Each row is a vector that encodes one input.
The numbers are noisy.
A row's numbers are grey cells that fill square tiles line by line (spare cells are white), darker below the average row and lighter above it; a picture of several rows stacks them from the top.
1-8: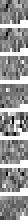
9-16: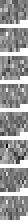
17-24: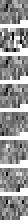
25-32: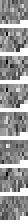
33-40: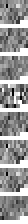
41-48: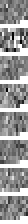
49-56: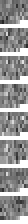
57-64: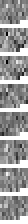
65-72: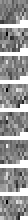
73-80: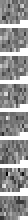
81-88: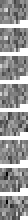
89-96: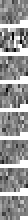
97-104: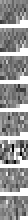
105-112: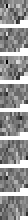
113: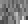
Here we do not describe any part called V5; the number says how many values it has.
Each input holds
a list of up to two items, each a true/false value and a value of V5.
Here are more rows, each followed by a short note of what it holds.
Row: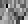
a list of one item
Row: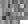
a list of two items
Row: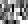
the empty list
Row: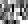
the empty list
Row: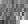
a list of two items
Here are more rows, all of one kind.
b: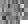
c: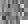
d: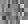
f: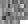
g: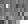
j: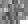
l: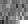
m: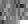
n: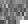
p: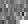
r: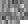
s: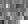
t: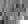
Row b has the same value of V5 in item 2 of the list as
c, d, s and t.
